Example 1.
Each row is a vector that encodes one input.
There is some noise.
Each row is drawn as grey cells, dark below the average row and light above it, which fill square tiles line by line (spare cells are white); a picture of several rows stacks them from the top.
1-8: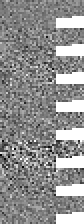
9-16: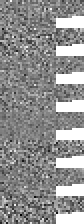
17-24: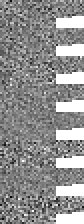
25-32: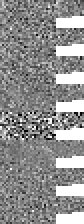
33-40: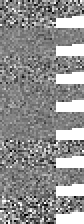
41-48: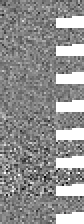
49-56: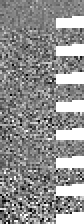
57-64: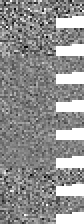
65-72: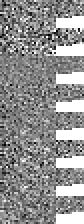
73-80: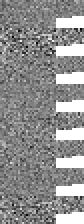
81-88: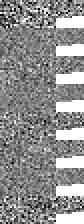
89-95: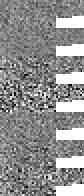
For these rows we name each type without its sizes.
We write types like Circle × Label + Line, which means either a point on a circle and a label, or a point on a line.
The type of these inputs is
Line × (Tree + Unit).
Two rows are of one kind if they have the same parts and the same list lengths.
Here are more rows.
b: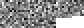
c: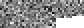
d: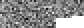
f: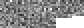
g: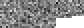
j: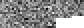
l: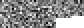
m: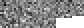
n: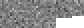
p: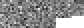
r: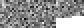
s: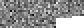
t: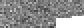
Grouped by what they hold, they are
b, c, r, s
d, f, g, j, l, m, n, p, t

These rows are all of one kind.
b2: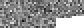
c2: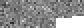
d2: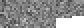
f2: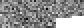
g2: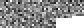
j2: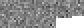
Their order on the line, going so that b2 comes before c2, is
j2, b2, g2, f2, d2, c2.
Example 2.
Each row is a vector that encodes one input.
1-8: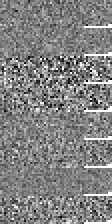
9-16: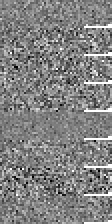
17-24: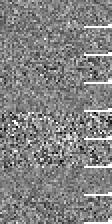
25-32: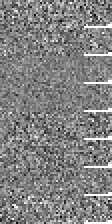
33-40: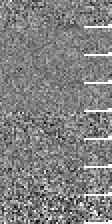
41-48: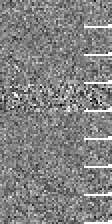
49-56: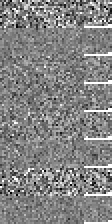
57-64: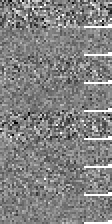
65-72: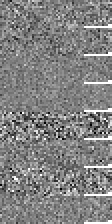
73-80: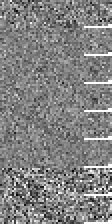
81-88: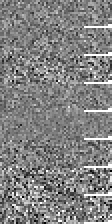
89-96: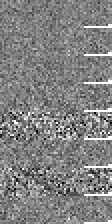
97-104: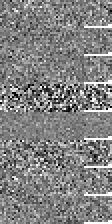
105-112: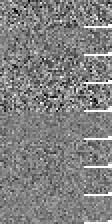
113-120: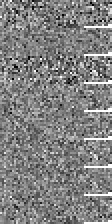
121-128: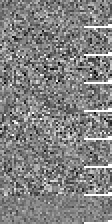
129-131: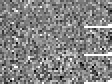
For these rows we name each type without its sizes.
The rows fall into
2 kinds.
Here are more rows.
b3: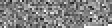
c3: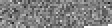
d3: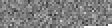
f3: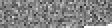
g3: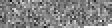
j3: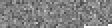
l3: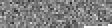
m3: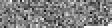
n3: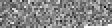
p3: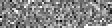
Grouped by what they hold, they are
b3, j3, l3, n3, p3
c3, d3, f3, g3, m3

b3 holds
a label.
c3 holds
a node of a tree.
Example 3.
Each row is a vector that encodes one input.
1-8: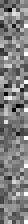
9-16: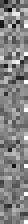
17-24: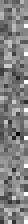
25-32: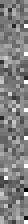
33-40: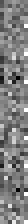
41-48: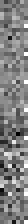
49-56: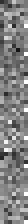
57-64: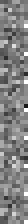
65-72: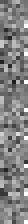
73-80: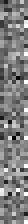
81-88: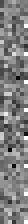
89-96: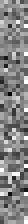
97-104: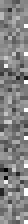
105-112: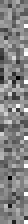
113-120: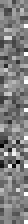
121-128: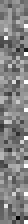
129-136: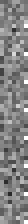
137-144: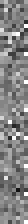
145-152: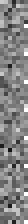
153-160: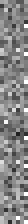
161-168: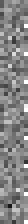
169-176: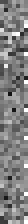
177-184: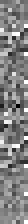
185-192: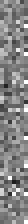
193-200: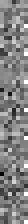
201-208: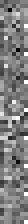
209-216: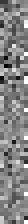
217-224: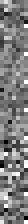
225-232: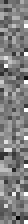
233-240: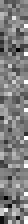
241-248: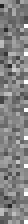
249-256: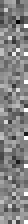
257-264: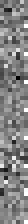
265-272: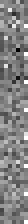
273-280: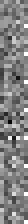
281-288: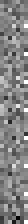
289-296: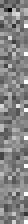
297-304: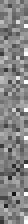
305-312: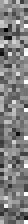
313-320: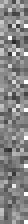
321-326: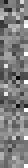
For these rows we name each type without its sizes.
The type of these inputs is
List(Line).
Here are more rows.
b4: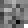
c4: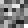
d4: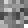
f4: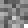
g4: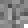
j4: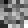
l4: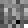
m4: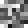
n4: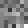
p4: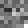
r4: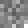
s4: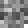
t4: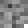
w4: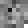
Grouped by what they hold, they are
b4, d4, g4, r4, s4, t4
c4, m4
f4, j4, l4, n4, p4, w4

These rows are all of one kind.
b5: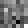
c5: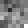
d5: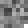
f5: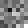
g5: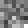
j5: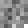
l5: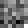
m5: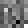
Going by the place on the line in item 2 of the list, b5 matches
f5 and g5.
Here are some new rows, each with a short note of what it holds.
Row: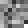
a list of two items
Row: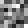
the empty list
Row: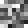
the empty list
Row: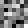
the empty list
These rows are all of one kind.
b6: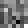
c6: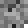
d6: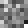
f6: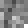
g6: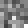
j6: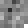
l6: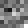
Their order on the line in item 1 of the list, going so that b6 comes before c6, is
b6, d6, c6, l6, j6, f6, g6.
